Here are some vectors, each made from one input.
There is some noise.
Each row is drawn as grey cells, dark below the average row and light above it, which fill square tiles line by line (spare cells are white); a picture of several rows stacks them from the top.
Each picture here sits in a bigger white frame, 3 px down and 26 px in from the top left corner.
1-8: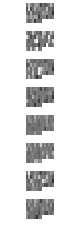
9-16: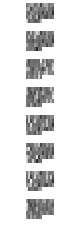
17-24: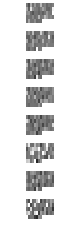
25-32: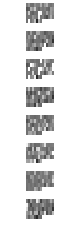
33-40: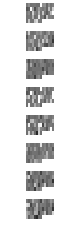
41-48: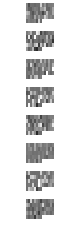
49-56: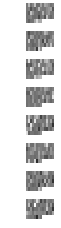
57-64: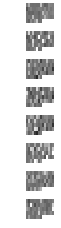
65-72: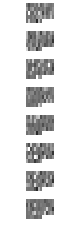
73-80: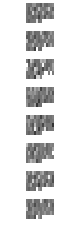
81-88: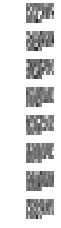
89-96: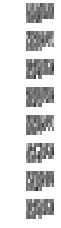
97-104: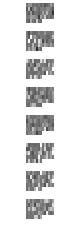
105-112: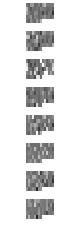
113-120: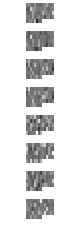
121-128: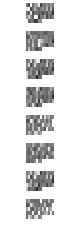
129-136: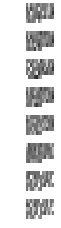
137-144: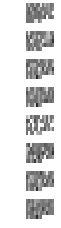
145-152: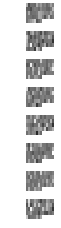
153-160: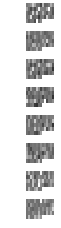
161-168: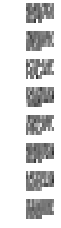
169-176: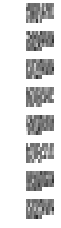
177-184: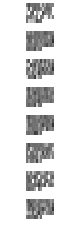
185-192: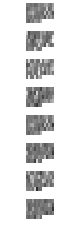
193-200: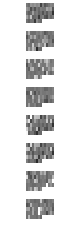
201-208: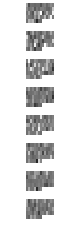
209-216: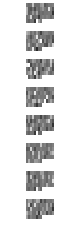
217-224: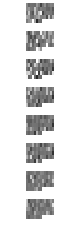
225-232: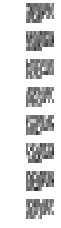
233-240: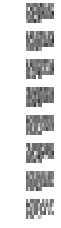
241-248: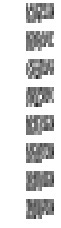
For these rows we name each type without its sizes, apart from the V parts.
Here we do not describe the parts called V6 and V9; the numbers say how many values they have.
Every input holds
either a value of V6 and a value of V9, or a list of points on a line.
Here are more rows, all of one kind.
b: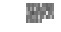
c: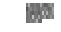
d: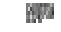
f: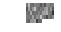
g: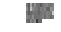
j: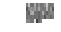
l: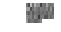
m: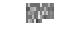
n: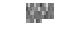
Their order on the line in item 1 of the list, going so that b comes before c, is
g, l, n, j, b, m, f, d, c.
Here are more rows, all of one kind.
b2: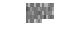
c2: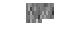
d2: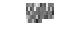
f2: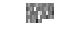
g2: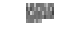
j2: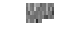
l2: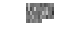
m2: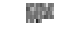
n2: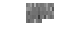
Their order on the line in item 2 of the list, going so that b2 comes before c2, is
m2, g2, d2, b2, f2, j2, l2, c2, n2.
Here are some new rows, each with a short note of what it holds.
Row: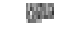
a list of two items
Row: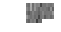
a list of two items
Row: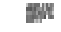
the empty list
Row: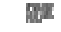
a list of one item
